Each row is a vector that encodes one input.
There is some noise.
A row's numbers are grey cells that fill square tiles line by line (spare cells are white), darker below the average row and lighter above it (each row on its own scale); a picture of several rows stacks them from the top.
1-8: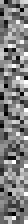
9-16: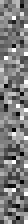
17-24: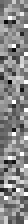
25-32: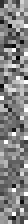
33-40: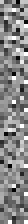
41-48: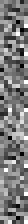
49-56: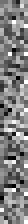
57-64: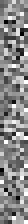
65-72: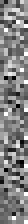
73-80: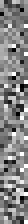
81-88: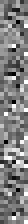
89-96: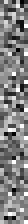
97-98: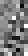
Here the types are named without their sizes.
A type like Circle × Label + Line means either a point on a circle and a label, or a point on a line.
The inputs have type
Bool × Circle.
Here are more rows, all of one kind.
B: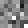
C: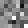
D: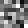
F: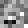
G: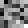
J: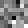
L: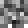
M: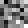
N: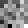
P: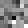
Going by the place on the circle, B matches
C and D.
